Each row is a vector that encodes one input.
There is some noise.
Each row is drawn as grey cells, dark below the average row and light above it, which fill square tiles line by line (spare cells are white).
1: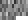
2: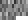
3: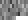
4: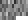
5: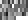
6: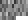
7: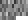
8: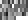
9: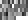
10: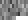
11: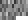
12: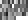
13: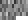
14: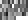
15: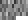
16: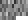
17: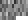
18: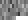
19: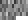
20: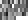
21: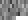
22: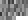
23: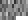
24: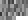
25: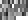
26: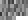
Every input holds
a point on a 4-point line.
